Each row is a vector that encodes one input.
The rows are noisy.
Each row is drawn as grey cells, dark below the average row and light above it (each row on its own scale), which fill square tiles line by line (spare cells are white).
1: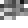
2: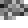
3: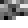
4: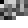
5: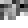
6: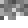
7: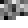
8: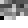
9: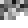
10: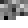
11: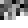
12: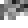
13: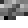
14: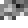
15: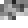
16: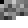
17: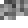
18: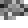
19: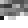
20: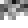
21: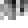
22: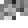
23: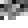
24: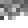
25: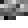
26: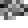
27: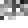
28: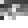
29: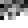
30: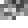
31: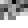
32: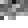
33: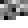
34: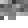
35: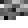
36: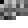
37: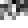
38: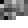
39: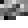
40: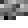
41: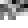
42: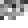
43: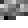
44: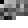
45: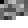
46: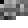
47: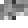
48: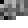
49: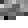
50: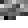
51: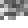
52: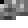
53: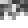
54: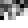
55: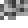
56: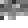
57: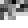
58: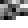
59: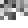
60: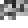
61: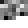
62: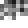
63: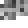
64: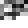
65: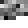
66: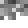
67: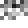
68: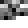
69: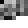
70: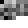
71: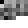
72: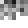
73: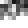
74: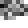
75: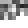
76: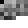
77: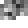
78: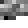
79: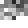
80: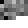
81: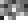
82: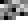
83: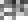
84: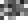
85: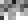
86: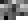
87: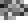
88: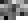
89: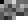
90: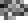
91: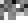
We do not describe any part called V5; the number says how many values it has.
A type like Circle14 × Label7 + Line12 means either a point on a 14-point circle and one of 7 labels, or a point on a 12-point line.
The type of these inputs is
List2(Bool × V5).
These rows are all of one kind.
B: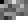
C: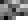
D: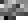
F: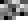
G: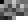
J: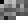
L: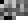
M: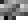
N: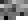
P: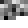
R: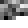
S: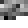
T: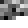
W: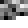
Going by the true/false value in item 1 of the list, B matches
G, J and L.
